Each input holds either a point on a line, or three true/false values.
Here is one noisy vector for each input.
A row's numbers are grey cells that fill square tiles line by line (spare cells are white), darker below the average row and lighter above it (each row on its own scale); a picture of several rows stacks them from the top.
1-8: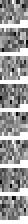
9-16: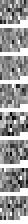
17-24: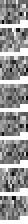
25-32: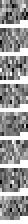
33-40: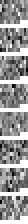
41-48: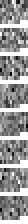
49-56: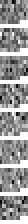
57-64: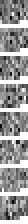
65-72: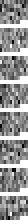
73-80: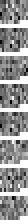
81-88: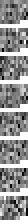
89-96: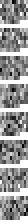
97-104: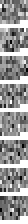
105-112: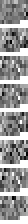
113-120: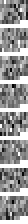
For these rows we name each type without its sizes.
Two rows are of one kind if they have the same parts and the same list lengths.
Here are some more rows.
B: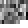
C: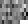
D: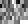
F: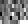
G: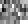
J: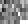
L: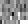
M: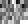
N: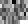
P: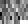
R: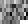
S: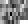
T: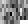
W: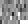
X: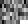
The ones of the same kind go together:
B, C, R, S, T
D, F, G, J, L, M, N, P, W, X

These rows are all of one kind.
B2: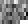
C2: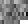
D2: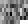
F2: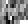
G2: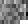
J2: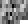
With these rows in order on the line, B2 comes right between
C2 and D2.
